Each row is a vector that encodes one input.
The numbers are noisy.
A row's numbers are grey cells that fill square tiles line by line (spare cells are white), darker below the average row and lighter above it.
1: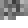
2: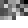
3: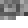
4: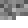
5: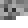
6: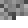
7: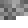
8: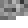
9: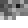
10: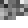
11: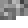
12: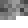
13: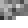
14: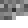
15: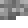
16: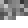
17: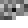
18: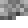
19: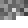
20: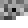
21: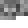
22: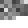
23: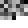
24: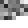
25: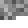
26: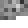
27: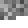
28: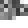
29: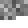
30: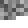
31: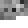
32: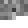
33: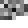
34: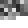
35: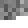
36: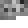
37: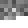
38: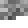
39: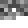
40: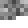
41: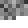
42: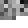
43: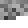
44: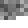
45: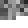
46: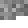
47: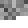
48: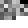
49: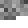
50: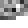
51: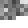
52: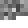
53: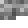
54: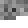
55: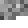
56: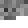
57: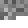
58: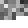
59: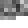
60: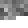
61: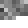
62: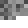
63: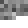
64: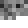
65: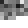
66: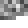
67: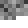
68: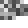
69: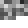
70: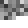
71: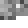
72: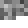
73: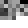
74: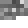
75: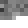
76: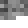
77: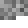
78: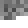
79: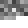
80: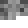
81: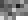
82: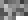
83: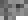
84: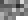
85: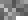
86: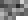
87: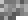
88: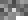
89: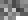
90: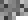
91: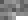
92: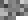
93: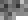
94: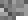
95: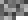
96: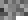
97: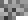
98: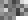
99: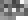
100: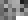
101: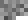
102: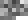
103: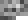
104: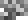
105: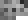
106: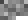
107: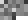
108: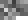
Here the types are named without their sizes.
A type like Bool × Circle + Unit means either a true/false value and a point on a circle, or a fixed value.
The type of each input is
Bool × Line.
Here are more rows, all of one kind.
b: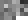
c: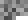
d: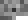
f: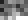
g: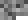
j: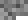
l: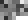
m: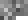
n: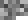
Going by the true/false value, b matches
d, f and m.
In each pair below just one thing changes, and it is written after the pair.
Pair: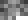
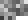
the place on the line
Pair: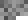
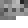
the true/false value
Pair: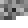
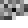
the true/false value
